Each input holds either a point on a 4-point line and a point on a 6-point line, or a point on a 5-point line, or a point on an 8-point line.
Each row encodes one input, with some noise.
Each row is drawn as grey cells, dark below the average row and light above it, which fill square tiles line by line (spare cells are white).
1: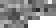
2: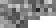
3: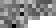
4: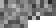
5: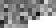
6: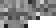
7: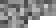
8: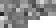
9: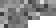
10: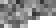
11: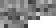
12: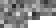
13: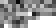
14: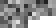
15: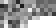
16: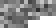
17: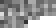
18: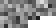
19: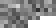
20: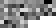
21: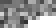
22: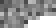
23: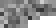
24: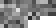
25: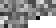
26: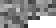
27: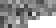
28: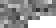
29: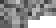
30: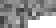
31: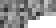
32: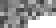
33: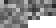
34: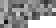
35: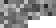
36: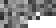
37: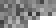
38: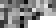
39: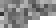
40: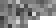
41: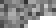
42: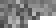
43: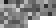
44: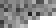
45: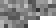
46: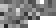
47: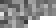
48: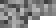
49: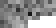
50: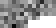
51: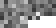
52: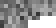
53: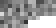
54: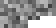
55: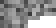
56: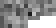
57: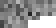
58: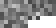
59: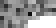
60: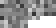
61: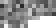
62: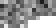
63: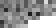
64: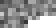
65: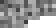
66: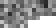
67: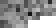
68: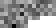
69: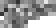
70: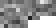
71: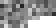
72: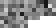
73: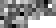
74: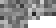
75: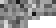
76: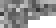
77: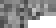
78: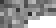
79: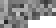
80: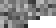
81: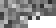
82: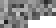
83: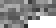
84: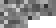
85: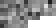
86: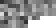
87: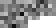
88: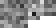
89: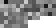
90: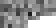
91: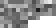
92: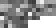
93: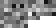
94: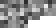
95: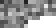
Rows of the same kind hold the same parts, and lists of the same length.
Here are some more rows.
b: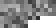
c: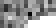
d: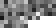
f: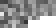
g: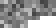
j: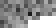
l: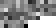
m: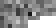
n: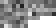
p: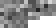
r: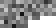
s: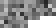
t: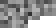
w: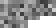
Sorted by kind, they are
b, d, l, p
c, f, j, m, t
g, n, r, s, w

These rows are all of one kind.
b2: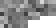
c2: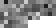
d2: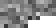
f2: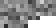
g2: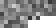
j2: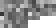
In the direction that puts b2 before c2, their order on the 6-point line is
j2, b2, f2, d2, g2, c2.
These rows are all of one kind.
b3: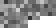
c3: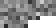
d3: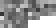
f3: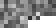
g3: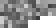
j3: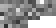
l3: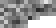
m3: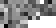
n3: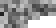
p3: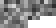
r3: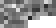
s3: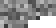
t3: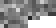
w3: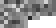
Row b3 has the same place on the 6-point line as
m3, r3, t3 and w3.
